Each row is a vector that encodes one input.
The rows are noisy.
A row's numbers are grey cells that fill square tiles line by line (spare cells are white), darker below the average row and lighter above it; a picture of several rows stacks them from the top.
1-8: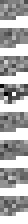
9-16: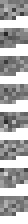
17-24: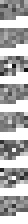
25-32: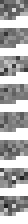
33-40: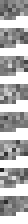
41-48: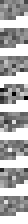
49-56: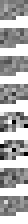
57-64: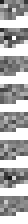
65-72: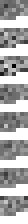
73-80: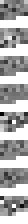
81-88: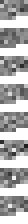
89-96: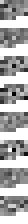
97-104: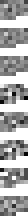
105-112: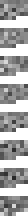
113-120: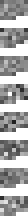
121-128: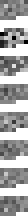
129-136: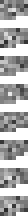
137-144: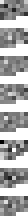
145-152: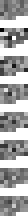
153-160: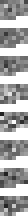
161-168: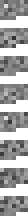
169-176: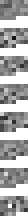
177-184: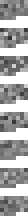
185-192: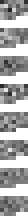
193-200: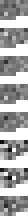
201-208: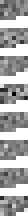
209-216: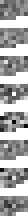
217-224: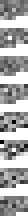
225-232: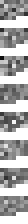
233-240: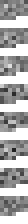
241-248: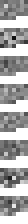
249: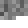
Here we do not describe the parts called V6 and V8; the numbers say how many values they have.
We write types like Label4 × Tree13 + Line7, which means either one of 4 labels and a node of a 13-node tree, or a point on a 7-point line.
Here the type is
Bool × (Line4 × V6 + V8).
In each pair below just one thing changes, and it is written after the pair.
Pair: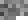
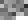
the true/false value
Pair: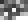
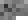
the value of V8
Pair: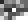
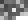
the value of V8
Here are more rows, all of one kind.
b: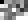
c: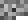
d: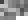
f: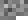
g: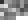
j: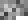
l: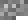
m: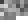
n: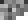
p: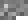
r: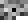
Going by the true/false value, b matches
d, g, j and m.
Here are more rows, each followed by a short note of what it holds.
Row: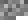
a point on a 4-point line, a true/false value and a value of V6
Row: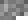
a point on a 4-point line, a true/false value and a value of V6
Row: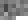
a true/false value and a value of V8
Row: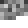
a point on a 4-point line, a true/false value and a value of V6
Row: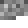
a point on a 4-point line, a true/false value and a value of V6
